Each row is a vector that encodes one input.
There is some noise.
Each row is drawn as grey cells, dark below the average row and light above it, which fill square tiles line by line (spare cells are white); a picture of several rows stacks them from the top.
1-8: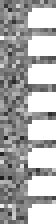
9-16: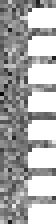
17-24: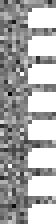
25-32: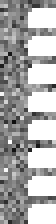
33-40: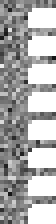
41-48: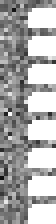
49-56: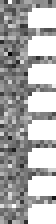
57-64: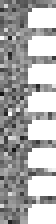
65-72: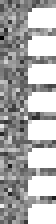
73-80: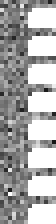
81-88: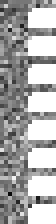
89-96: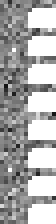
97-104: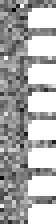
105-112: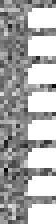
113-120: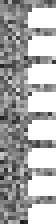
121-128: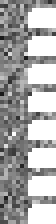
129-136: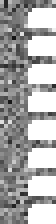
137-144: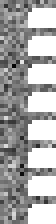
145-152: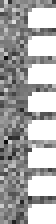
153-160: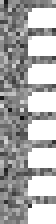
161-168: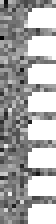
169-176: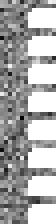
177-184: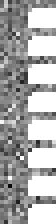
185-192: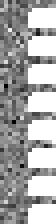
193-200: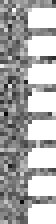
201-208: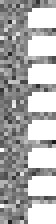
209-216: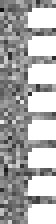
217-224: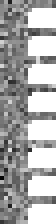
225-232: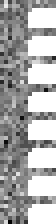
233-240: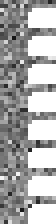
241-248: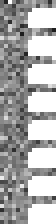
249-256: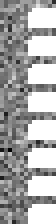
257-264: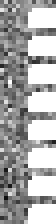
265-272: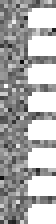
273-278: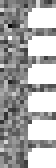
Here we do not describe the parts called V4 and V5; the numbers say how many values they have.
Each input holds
one of 11 labels, together with either a point on an 8-point line, a value of V4 and a value of V5, or a point on a 9-point line.
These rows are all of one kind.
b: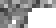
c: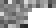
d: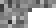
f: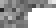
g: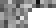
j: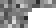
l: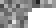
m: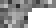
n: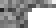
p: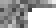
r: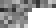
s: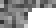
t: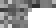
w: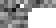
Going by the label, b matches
d, j, l and m.
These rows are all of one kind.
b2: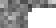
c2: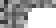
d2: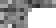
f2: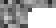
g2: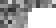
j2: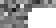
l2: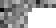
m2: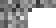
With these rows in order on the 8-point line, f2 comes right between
b2 and m2.
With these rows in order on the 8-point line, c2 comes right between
j2 and l2.
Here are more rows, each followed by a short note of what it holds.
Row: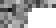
one of 11 labels, a point on an 8-point line, a value of V4 and a value of V5
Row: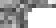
one of 11 labels, a point on an 8-point line, a value of V4 and a value of V5
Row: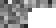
one of 11 labels, a point on an 8-point line, a value of V4 and a value of V5
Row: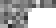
one of 11 labels and a point on a 9-point line
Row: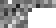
one of 11 labels, a point on an 8-point line, a value of V4 and a value of V5
